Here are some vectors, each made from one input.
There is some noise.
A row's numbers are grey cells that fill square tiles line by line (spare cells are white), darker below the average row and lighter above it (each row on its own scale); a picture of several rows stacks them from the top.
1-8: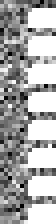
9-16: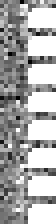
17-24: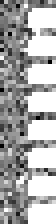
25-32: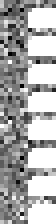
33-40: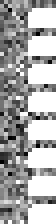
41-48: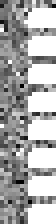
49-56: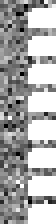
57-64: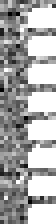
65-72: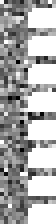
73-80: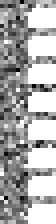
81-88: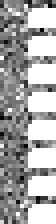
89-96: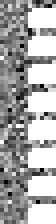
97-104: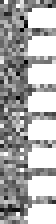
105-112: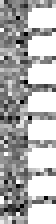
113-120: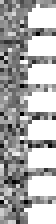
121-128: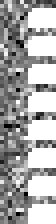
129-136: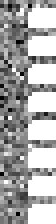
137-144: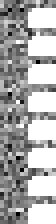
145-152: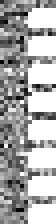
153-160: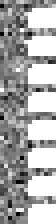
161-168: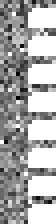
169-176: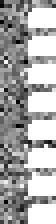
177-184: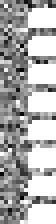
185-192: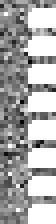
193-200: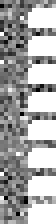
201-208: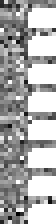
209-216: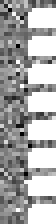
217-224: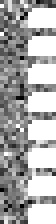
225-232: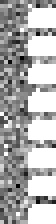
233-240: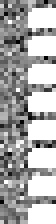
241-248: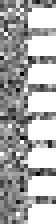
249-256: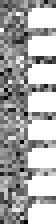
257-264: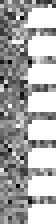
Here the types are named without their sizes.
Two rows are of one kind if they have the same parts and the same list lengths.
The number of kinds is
2.
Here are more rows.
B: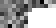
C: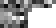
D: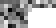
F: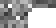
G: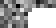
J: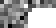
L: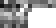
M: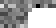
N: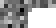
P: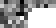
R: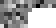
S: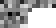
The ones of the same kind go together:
B, C, D, J, L, N
F, G, M, P, R, S

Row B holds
a label and four true/false values.
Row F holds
a label, a node of a tree and four true/false values.
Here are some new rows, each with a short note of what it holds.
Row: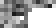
a label, a node of a tree and four true/false values
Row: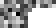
a label and four true/false values
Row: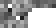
a label, a node of a tree and four true/false values
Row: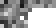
a label, a node of a tree and four true/false values
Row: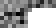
a label, a node of a tree and four true/false values
